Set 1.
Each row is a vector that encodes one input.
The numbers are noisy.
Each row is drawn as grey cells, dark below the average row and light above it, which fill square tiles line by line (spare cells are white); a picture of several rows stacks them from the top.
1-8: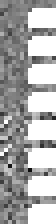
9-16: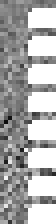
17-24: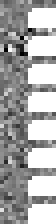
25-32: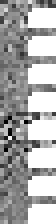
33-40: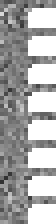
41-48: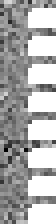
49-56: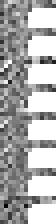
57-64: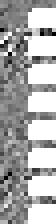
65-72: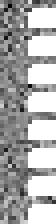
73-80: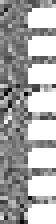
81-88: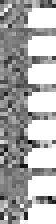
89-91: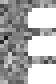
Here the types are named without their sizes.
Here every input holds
a point on a line.
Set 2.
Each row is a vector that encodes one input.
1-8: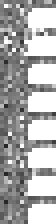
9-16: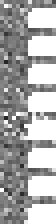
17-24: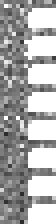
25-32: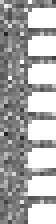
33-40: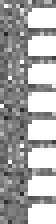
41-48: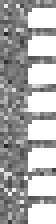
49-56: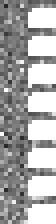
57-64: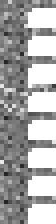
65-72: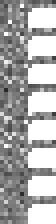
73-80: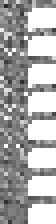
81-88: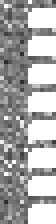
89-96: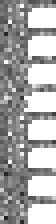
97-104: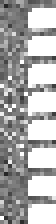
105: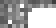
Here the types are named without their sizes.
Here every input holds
a point on a line.
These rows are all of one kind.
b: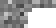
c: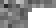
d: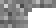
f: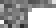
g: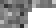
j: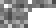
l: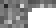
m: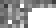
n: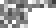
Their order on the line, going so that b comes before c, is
j, n, d, b, g, f, c, l, m.
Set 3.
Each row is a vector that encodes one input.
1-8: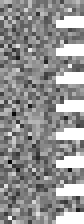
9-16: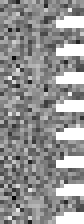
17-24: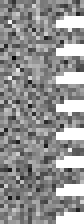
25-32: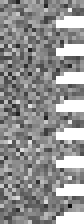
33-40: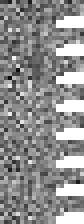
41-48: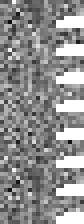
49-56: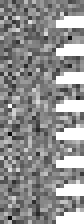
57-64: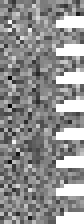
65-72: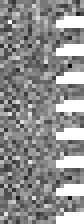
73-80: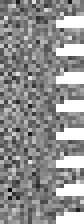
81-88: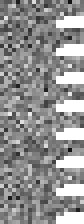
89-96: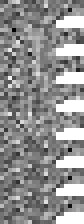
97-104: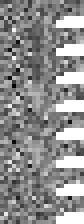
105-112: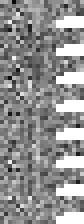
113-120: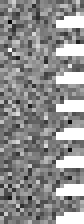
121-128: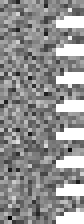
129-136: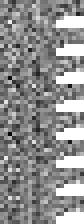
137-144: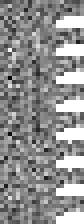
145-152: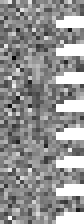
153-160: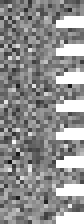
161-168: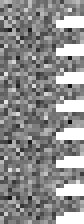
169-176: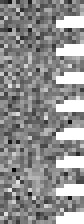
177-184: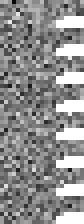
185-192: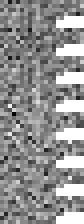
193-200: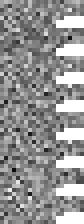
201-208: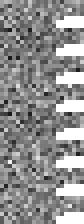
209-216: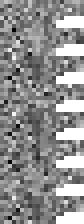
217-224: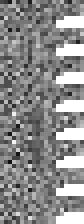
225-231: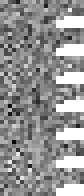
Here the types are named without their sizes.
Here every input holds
four true/false values.
